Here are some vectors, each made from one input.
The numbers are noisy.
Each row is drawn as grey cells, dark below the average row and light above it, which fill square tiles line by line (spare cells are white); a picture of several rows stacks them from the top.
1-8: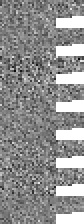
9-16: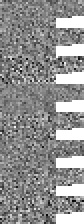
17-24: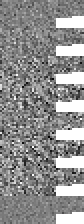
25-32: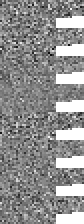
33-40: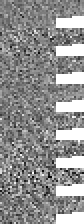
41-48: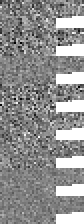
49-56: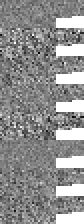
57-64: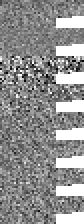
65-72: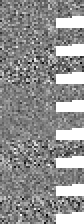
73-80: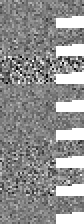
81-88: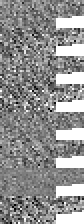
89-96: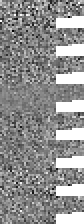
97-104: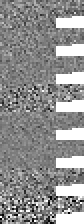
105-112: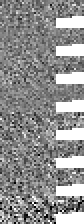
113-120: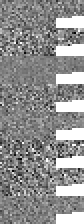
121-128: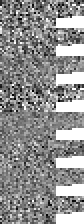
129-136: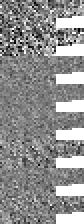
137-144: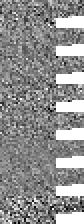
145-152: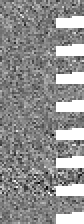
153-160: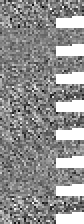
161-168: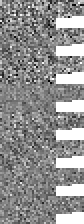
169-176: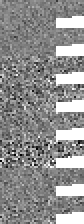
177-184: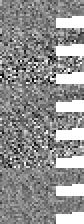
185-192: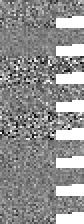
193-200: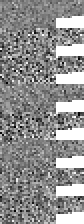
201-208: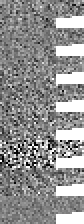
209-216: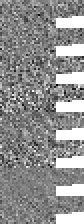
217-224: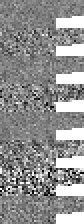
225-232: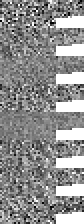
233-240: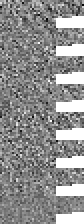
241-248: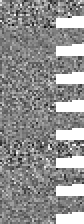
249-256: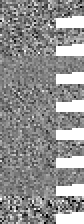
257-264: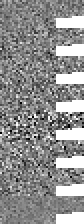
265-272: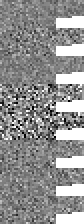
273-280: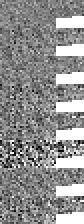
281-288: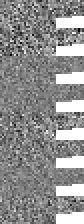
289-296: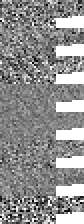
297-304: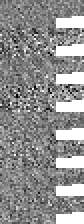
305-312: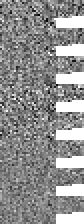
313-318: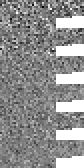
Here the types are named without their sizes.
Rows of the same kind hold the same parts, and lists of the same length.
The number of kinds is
2.
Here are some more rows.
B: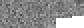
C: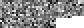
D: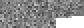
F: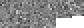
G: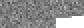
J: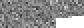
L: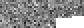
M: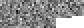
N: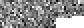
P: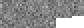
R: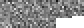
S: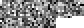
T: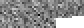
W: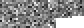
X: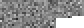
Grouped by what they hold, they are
B, F, L, M, P, R, S, T, W, X
C, D, G, J, N

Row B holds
a point on a line and a node of each of three trees.
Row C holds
a point on a line and a node of each of four trees.
